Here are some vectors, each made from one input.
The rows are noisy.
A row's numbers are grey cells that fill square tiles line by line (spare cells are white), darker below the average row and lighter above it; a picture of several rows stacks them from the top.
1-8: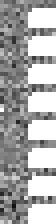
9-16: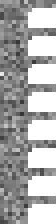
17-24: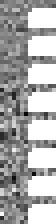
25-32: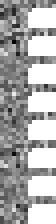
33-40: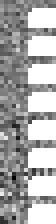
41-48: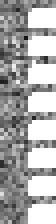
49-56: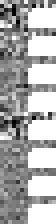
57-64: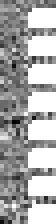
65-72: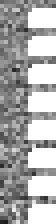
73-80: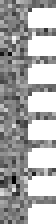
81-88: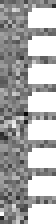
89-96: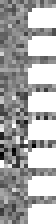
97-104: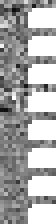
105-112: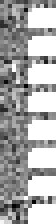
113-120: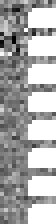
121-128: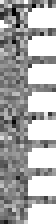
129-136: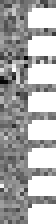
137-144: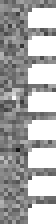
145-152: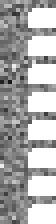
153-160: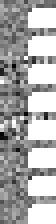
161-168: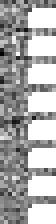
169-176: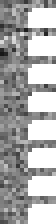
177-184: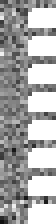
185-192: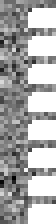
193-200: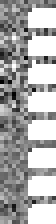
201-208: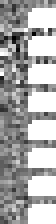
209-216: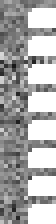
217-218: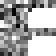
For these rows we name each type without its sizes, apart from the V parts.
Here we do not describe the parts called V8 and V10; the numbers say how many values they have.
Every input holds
either a point on a line, or a node of a tree, or a value of V8 and a value of V10.
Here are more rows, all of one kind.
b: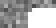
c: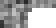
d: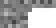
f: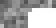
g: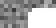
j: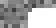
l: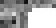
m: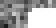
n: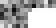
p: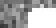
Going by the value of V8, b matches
g, j, m and p.
